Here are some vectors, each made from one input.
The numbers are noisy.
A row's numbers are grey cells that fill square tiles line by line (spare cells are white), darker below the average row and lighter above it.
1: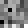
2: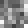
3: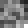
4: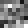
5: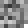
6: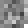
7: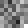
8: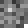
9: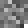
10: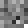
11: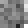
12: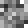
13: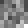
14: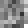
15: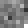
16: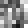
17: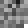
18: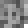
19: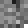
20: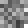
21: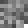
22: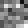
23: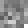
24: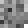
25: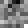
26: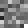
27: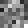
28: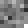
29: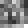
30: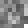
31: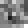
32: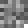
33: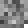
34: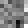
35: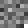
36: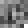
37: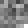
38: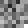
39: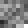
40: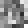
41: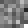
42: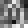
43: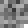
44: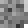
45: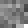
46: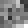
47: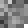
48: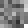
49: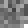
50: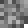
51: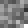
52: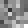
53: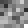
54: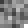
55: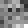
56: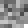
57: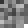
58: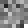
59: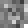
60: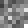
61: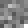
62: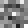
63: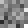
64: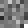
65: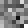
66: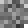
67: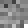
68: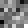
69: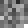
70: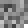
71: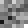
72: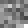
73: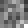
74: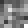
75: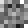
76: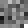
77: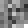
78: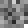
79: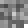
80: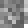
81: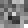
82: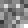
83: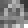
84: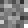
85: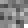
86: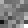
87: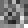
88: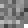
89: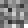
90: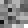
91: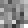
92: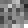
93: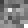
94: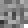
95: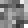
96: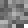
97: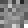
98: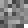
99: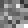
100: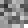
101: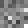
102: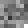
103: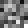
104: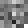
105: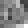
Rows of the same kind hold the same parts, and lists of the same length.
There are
2 kinds of row.
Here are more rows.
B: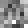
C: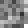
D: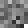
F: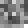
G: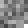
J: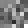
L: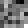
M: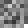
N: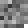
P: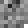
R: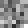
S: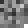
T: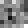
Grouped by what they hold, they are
B, C, D, J, L, N, P
F, G, M, R, S, T

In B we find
a point on a 10-point circle, a point on a 5-point line, a point on a 10-point line and a node of a 9-node tree.
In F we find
a point on a 5-point line, a point on a 10-point line and a node of a 9-node tree.
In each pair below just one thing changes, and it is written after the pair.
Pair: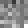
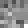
the node of the tree
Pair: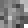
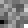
the node of the tree
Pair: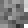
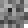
the node of the tree
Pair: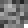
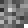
the node of the tree
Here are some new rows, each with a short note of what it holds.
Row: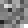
a point on a 5-point line, a point on a 10-point line and a node of a 9-node tree
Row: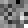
a point on a 10-point circle, a point on a 5-point line, a point on a 10-point line and a node of a 9-node tree
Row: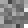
a point on a 10-point circle, a point on a 5-point line, a point on a 10-point line and a node of a 9-node tree
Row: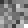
a point on a 5-point line, a point on a 10-point line and a node of a 9-node tree
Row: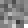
a point on a 10-point circle, a point on a 5-point line, a point on a 10-point line and a node of a 9-node tree
